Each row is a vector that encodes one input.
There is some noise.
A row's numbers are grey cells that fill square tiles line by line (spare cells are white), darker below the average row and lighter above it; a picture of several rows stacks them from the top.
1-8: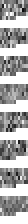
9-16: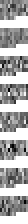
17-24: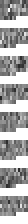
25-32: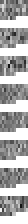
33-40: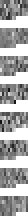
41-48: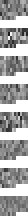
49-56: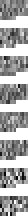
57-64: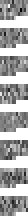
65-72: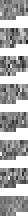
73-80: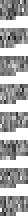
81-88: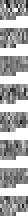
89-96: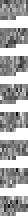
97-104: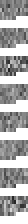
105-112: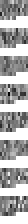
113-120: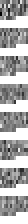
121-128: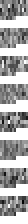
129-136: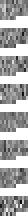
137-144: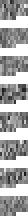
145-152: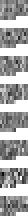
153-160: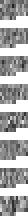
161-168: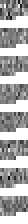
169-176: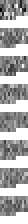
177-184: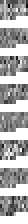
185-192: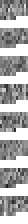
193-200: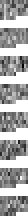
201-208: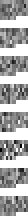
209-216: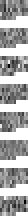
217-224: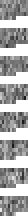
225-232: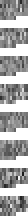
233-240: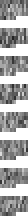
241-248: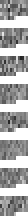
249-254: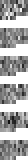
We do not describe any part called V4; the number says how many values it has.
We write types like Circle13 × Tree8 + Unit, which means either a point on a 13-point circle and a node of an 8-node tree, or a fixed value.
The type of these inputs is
List3(Bool × V4).
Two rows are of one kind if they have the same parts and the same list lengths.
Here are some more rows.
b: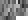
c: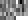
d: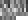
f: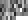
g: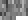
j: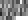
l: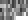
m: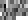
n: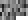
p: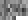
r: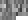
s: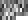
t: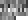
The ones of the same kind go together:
b, j, n
c, d, g, l, p, t
f, s
m, r

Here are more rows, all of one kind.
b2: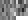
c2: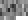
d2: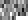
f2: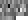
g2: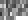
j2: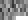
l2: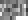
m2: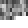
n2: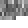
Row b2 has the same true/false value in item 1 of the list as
d2, f2 and n2.
